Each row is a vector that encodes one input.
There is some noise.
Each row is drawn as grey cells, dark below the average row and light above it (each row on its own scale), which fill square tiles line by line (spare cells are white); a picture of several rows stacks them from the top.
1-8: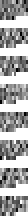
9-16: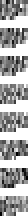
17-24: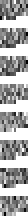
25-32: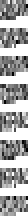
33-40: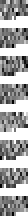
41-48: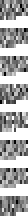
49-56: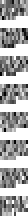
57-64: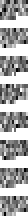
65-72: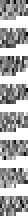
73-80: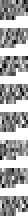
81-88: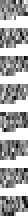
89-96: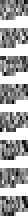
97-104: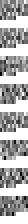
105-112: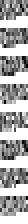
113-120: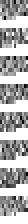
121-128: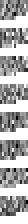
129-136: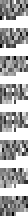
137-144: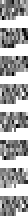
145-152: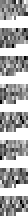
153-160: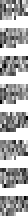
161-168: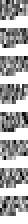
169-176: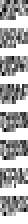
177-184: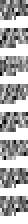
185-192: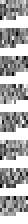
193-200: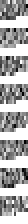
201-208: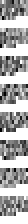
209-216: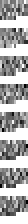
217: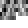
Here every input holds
either one of 5 labels, or four true/false values.
